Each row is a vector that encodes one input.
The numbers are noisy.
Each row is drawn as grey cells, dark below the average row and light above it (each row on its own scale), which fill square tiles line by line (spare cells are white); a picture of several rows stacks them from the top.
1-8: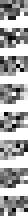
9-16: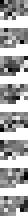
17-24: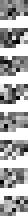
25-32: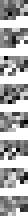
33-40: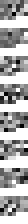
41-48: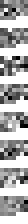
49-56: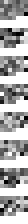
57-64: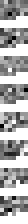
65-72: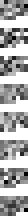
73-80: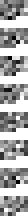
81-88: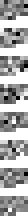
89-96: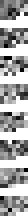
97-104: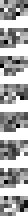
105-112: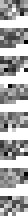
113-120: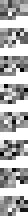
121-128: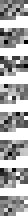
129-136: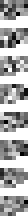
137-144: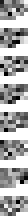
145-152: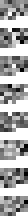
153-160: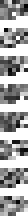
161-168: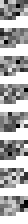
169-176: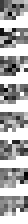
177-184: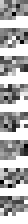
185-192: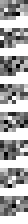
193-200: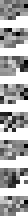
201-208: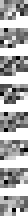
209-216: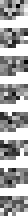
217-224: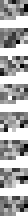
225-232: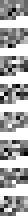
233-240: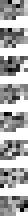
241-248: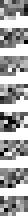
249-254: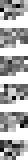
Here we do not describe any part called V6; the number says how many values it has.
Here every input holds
either a point on an 8-point line, or four true/false values and a value of V6.
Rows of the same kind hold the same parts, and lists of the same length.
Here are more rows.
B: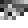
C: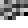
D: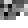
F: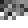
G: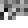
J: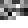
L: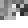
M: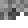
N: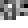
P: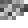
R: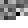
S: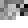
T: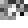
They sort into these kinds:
B, F, P
C, D, G, J, L, M, N, R, S, T

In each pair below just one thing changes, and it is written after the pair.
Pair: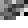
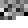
one of the four true/false values
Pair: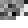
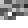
one of the four true/false values
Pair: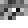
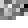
the value of V6
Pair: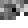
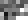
one of the four true/false values
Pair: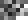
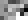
one of the four true/false values
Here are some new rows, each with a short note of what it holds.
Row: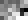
a point on an 8-point line
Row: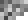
a point on an 8-point line
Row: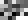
four true/false values and a value of V6
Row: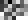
a point on an 8-point line
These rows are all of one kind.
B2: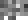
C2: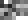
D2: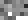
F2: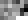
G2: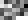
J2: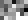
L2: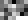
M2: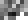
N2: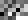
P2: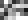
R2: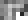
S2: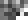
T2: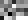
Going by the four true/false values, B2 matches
J2, M2 and T2.
